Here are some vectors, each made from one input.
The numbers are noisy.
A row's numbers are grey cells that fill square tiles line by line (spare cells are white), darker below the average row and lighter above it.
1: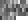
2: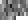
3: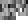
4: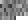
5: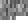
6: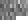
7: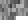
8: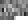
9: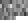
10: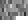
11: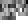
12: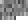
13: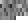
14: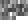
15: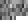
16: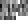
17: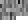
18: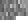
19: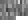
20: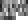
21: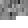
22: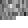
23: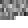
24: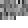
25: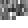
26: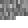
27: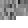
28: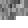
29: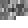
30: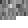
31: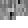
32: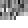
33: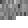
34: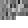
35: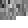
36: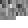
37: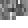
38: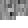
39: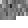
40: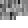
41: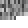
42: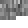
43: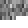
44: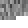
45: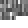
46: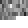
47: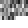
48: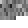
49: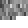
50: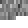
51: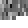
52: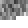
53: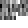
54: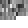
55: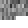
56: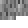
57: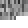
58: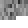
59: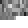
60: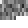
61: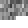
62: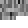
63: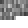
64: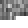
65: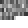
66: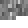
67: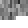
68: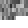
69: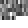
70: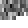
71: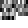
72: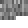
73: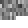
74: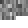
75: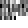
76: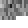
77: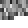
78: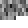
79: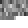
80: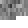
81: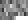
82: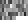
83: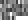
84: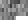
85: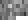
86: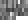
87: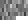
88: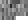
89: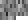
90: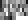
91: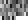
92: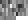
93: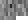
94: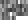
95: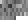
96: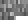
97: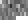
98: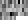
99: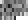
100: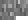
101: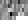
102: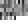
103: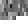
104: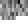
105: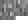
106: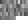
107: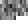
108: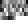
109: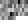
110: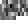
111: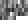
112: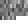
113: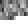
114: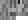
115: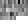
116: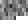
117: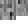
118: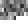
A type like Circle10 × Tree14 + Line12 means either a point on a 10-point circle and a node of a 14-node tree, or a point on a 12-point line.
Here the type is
Bool × (Tree16 + Unit).
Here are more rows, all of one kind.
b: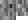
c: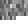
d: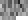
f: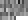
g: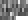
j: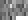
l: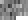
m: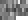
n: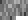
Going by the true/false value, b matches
d, f and l.
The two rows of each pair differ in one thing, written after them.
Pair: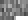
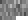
the node of the tree
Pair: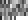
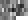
the node of the tree
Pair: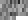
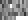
the true/false value
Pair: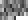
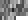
the true/false value
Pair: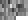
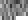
the true/false value
